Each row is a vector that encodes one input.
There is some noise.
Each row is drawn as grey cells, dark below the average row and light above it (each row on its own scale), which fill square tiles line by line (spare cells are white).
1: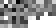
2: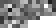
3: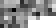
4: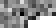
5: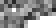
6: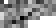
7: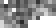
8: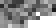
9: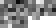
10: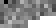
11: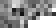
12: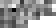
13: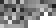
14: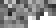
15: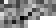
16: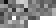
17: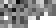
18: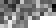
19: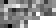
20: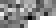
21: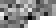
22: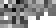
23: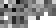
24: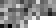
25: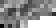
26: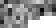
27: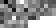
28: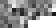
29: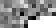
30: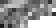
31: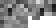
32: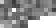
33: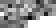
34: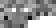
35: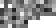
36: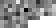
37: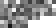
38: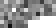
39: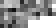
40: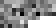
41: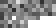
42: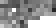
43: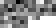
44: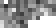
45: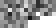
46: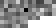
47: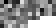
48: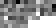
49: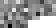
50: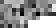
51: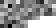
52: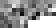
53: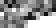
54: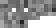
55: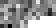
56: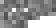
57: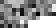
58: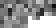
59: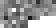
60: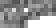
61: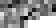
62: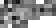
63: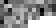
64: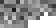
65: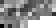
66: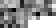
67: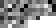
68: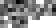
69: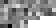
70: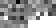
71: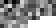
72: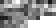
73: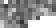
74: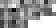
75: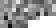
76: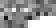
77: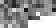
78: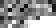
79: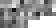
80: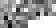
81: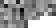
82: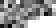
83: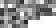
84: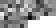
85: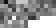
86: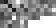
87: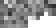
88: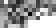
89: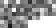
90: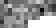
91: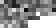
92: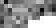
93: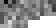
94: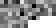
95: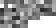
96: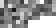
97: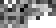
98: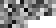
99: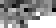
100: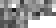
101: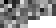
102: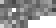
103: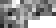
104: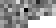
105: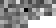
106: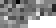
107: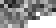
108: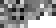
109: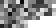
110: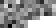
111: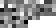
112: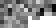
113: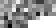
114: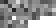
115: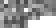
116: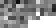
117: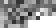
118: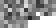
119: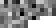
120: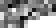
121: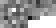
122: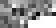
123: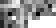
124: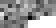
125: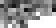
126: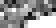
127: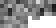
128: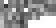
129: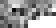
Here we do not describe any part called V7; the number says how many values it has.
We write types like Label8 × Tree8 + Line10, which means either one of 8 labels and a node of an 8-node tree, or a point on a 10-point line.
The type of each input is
(Circle6 + V7) × Line6.
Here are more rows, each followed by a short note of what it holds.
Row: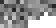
a point on a 6-point line and a value of V7
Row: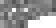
a point on a 6-point circle and a point on a 6-point line
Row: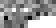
a point on a 6-point circle and a point on a 6-point line
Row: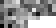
a point on a 6-point line and a value of V7
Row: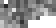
a point on a 6-point circle and a point on a 6-point line
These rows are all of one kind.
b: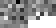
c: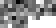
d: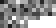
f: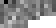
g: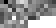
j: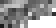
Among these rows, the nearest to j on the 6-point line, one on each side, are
d and g.
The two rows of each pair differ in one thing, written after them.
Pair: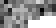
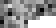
the place on the 6-point line
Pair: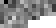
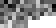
the place on the 6-point line
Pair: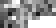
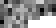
the place on the 6-point line
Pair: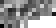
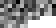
the place on the 6-point line
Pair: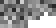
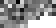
the value of V7
